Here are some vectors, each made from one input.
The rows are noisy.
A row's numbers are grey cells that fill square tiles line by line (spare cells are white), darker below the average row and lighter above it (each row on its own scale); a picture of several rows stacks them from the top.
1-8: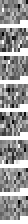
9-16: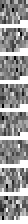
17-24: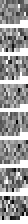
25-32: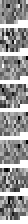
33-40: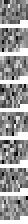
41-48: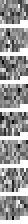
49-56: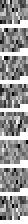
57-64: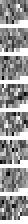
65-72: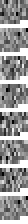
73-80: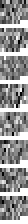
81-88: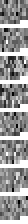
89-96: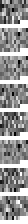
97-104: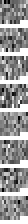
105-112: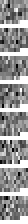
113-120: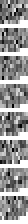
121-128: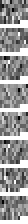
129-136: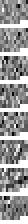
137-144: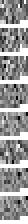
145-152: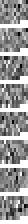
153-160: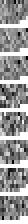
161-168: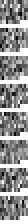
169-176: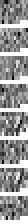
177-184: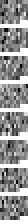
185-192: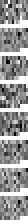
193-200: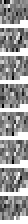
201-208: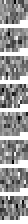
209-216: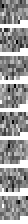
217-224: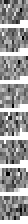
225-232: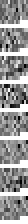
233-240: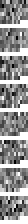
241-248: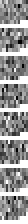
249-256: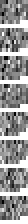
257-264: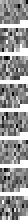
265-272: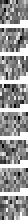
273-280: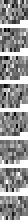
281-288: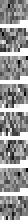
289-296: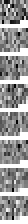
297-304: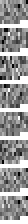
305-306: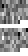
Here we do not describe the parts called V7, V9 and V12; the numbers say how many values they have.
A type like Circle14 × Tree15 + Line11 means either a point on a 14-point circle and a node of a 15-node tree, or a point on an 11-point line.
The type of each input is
Bool × Label8 + (Line6 + V9) × V12 + V7.
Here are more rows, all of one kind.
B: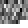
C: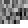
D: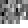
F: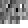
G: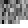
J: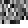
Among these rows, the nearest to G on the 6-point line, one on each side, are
D and J.
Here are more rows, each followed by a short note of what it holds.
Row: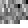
one of 8 labels and a true/false value
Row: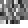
a value of V9 and a value of V12
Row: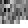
a point on a 6-point line and a value of V12
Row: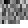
a point on a 6-point line and a value of V12
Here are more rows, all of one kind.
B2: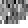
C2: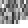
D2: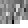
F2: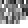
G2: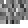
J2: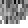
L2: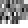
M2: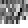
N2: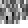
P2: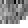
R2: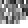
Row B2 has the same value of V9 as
M2 and N2.
